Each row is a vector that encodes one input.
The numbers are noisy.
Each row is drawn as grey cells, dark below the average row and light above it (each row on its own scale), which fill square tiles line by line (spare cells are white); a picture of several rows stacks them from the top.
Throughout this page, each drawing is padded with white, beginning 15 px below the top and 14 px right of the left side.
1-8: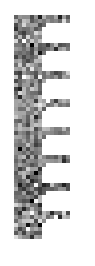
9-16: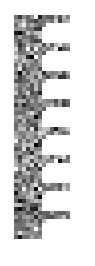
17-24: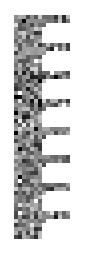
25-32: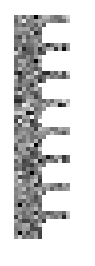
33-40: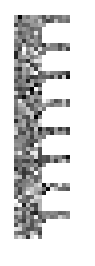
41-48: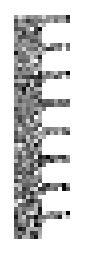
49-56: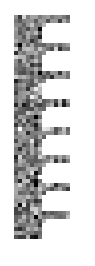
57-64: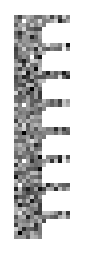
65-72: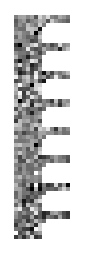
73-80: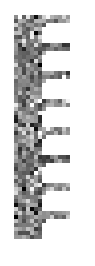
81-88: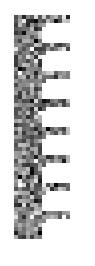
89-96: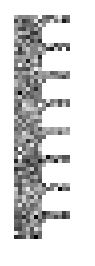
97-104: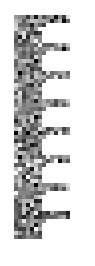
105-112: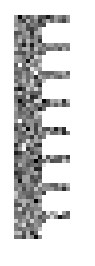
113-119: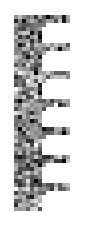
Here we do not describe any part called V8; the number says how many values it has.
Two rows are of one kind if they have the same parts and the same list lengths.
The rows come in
3 kinds.
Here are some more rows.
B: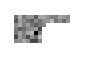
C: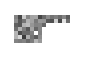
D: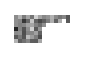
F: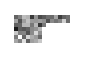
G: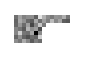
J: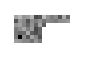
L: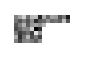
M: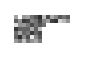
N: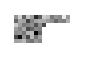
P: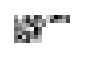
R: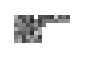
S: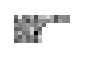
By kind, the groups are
B, G, J, M, N, P, S
C, F, L, R
D

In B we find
a point on an 11-point circle.
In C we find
a true/false value and a value of V8.
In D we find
a fixed value.
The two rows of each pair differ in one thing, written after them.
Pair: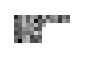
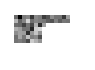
the true/false value
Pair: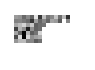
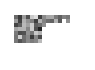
the true/false value
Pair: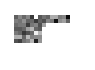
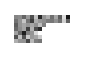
the true/false value
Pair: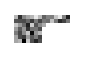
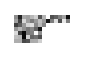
the value of V8
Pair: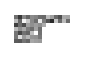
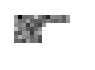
the value of V8
